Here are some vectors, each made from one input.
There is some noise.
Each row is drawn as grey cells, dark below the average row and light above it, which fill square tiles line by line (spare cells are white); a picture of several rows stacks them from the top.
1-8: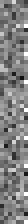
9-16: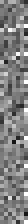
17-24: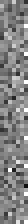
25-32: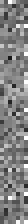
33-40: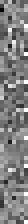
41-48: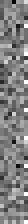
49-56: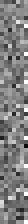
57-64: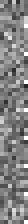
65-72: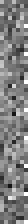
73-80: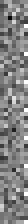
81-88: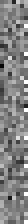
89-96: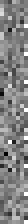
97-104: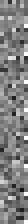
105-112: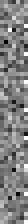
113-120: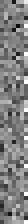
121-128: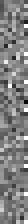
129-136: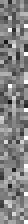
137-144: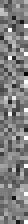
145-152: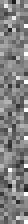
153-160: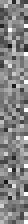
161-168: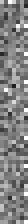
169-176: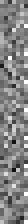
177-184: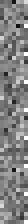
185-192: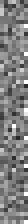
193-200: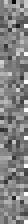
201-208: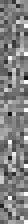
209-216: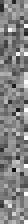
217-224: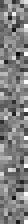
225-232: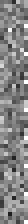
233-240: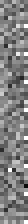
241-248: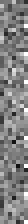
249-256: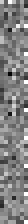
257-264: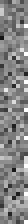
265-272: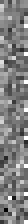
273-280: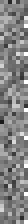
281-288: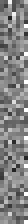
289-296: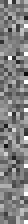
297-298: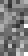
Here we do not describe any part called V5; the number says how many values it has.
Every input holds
a point on an 11-point line, together with either three true/false values, or a value of V5.
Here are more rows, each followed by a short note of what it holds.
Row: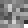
a point on an 11-point line and a value of V5
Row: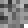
a point on an 11-point line and three true/false values
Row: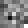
a point on an 11-point line and a value of V5
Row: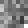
a point on an 11-point line and three true/false values
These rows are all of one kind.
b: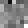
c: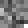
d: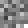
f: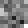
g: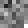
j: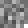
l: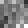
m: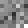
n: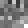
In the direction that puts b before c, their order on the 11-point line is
l, n, b, j, d, m, c, g, f.
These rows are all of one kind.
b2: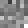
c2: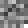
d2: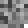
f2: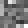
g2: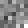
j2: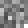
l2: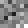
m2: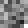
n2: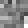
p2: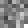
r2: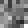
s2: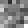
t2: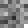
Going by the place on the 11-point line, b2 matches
g2, j2 and n2.
